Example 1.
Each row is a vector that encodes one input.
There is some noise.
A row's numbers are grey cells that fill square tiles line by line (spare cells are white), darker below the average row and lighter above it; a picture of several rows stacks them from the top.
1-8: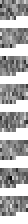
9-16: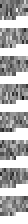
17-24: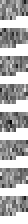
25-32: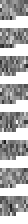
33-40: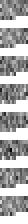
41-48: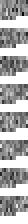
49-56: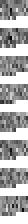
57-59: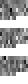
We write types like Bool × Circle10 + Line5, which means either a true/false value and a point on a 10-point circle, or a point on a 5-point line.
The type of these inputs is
Circle8 + Tree8.
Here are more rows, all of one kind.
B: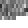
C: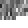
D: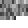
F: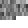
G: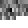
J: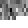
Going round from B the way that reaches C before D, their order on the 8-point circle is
B, C, J, G, D, F.
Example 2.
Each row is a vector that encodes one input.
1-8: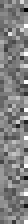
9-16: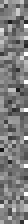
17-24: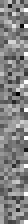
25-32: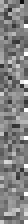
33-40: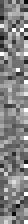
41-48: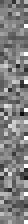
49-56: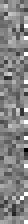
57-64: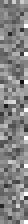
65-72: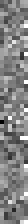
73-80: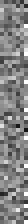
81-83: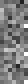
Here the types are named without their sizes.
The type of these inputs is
(Bool × Bool × Bool + Unit) × Line.
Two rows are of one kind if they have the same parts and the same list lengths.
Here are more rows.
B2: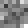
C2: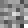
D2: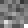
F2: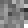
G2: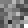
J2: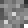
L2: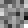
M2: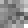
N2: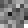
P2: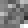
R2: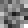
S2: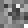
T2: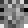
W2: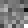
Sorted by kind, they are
B2, C2, D2, F2, G2, J2, M2, S2, T2, W2
L2, N2, P2, R2

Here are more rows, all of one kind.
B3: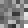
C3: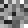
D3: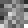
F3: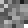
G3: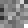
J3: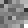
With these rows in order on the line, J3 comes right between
B3 and G3.
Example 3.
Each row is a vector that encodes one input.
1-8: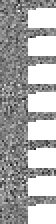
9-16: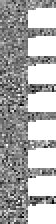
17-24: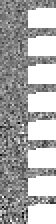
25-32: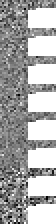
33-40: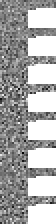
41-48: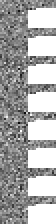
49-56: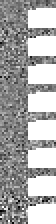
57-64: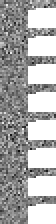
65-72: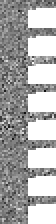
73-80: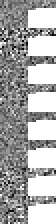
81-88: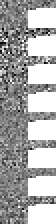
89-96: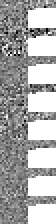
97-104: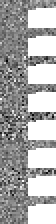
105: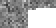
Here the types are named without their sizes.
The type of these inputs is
Bool × (Circle + Unit).
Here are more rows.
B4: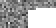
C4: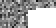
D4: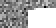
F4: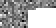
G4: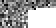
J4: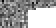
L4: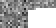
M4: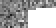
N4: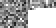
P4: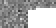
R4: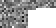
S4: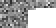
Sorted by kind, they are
B4, C4, D4, F4, L4, N4, P4, R4, S4
G4, J4, M4

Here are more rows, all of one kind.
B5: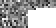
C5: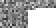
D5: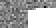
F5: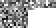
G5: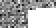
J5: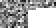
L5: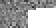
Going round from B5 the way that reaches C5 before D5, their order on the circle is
B5, J5, C5, F5, L5, D5, G5.
